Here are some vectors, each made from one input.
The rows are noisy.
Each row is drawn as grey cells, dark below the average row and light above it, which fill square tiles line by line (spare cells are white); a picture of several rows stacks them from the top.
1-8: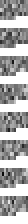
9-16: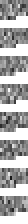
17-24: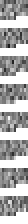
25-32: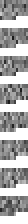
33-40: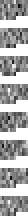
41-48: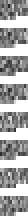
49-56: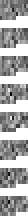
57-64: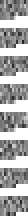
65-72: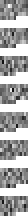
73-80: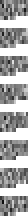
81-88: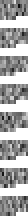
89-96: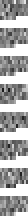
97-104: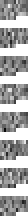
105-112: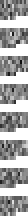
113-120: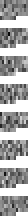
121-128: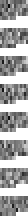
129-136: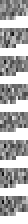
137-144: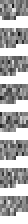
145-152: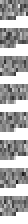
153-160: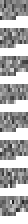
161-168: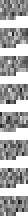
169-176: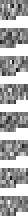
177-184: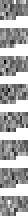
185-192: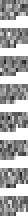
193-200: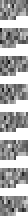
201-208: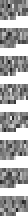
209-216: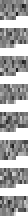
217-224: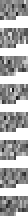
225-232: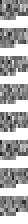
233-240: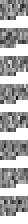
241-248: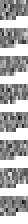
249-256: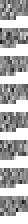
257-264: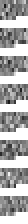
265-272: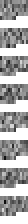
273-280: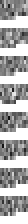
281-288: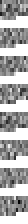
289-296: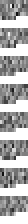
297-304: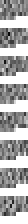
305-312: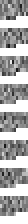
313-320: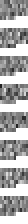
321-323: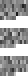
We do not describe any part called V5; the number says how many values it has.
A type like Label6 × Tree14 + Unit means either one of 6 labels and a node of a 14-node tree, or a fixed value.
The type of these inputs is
(Line7 + Line11) × V5 + Line15.
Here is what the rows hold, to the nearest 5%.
About 45% of them hold a point on a 15-point line. The rest hold a value of V5, together with either a point on a 7-point line, or a point on an 11-point line.
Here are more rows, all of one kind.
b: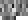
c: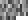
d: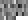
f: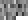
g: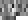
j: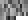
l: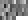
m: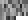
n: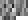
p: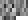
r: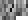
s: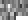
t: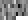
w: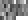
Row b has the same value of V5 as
g, n, p and r.
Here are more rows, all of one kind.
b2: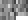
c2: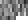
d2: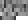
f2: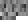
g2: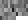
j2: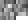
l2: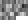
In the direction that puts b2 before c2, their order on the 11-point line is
l2, f2, d2, j2, b2, g2, c2.
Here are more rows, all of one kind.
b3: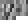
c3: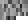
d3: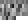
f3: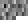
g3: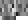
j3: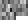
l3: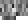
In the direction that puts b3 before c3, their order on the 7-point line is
j3, b3, f3, c3, d3, l3, g3.
